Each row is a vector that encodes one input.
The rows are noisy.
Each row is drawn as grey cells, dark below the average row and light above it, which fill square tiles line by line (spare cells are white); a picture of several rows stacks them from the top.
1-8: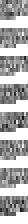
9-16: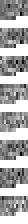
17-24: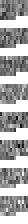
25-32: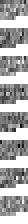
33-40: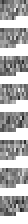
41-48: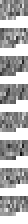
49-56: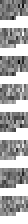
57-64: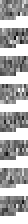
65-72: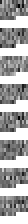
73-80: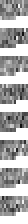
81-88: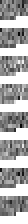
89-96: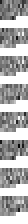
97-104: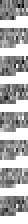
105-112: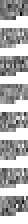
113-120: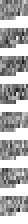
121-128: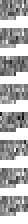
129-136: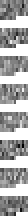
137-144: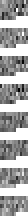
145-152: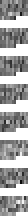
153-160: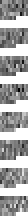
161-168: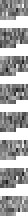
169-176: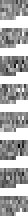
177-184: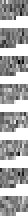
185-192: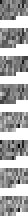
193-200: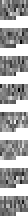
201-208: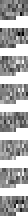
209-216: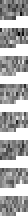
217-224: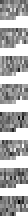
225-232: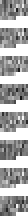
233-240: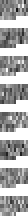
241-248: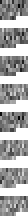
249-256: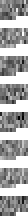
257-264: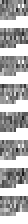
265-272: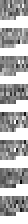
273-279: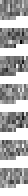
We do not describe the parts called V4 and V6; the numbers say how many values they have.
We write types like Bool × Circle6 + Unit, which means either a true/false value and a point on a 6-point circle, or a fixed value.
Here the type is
Bool × (Line12 + V6) × V4.
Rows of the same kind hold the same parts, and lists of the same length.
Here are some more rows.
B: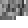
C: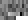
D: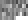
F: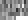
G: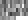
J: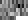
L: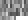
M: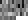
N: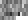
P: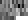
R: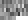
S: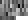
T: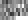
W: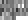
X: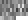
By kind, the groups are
B, C, F, G, L, M, R, T, W, X
D, J, N, P, S

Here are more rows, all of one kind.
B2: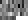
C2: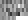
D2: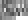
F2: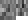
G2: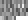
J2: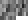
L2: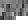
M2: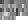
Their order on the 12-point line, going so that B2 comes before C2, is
M2, J2, D2, B2, G2, F2, L2, C2.
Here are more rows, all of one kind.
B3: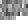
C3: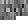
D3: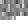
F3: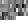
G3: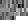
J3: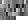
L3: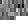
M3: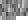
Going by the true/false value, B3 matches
D3 and M3.
